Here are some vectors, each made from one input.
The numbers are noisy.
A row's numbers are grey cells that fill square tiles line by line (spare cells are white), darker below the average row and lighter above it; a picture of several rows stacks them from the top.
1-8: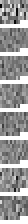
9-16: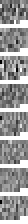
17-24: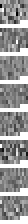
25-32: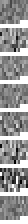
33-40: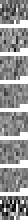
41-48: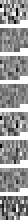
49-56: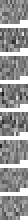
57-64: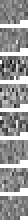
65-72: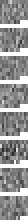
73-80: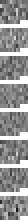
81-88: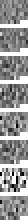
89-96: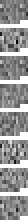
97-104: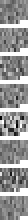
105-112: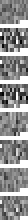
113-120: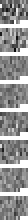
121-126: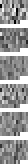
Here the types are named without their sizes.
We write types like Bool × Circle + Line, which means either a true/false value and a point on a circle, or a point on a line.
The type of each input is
Circle + Label.
